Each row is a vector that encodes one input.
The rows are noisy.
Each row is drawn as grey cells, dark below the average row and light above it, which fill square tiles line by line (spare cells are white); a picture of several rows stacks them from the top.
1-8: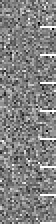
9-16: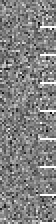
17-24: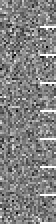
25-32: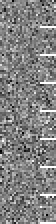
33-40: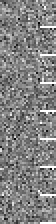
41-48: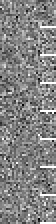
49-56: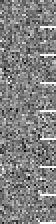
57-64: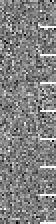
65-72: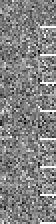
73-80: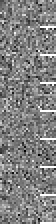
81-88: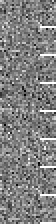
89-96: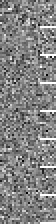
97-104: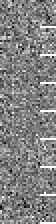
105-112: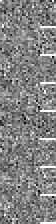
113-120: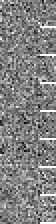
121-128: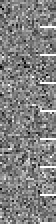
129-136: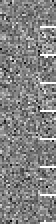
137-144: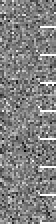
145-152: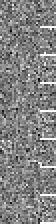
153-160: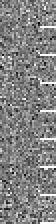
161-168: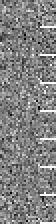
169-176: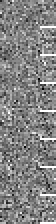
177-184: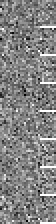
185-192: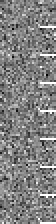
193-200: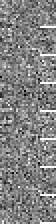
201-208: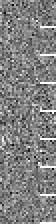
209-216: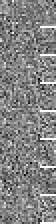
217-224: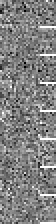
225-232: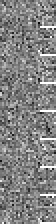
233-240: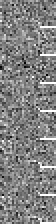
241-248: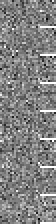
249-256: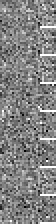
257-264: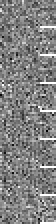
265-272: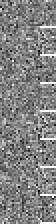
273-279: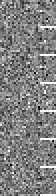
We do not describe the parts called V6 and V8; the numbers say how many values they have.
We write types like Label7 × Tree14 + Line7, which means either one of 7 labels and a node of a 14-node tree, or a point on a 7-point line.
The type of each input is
Bool × Line5 + (Line7 + V6) × V8.
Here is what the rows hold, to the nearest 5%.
About 25% of them hold a point on a 5-point line and a true/false value. The rest hold a value of V8, together with either a point on a 7-point line, or a value of V6.
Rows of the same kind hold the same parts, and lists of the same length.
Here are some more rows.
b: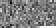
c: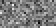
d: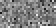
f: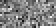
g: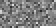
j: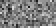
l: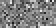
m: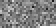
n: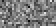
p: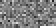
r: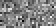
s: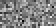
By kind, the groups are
b, c, g, j, m, n, p
d, l
f, r, s

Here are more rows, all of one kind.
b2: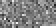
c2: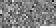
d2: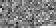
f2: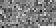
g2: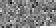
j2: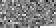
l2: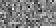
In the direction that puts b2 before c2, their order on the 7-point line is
f2, l2, j2, b2, c2, g2, d2.
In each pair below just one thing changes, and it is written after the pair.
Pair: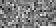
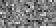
the place on the 7-point line
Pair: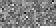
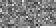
the place on the 7-point line
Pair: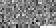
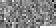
the place on the 7-point line
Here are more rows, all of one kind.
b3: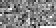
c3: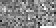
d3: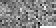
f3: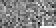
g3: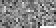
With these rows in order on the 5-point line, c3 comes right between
d3 and g3.
